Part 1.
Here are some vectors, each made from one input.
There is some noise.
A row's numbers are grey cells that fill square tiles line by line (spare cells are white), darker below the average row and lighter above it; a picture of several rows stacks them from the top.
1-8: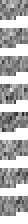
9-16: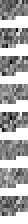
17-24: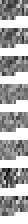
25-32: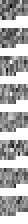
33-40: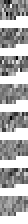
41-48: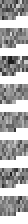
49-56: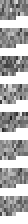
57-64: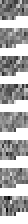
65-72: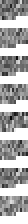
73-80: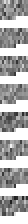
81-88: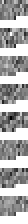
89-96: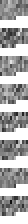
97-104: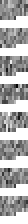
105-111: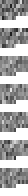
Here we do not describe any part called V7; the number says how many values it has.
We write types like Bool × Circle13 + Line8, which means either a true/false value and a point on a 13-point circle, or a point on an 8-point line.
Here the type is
Bool × V7 + Label5.
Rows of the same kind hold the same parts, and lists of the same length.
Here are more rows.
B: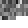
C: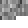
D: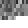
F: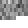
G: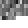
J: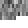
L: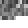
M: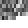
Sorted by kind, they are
B, D, G, L, M
C, F, J

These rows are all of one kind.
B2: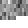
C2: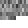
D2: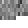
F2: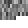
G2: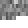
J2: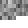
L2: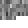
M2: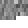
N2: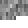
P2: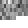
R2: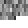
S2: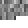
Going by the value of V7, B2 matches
D2, F2 and S2.
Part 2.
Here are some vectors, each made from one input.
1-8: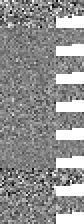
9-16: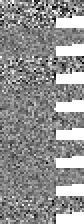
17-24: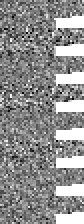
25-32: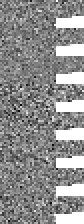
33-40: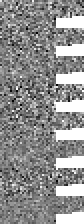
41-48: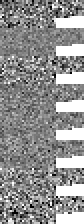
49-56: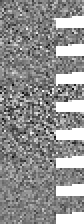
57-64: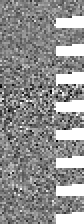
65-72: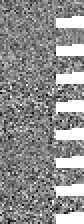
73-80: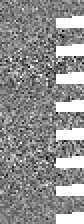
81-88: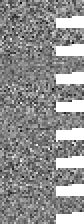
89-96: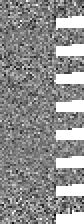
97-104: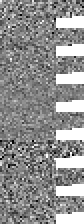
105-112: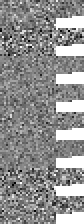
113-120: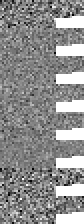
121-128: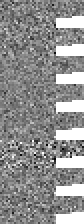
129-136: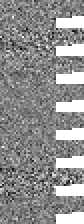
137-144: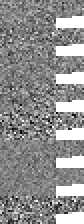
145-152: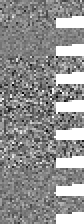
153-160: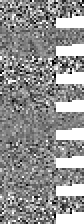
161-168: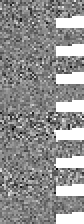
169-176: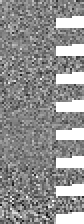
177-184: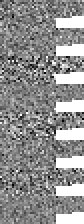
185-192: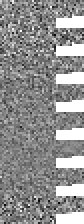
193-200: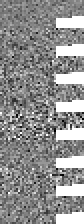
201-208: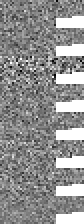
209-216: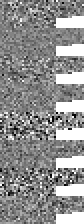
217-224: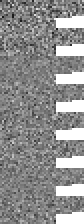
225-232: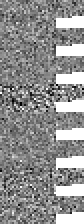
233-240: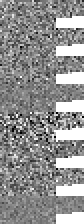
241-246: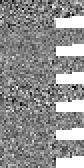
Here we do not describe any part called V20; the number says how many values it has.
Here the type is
Circle6 × (Line12 + V20).
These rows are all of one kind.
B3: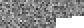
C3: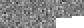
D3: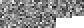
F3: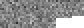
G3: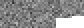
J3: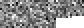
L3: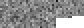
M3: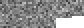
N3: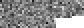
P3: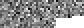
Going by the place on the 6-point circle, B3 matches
G3, L3 and M3.
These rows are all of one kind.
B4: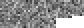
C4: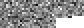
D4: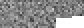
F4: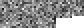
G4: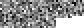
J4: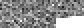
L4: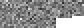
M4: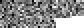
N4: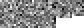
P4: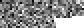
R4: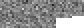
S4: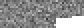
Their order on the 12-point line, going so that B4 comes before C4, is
D4, N4, G4, B4, C4, S4, J4, R4, M4, F4, P4, L4.
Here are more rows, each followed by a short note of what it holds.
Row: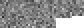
a point on a 6-point circle and a point on a 12-point line
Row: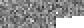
a point on a 6-point circle and a value of V20
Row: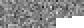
a point on a 6-point circle and a value of V20
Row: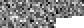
a point on a 6-point circle and a point on a 12-point line
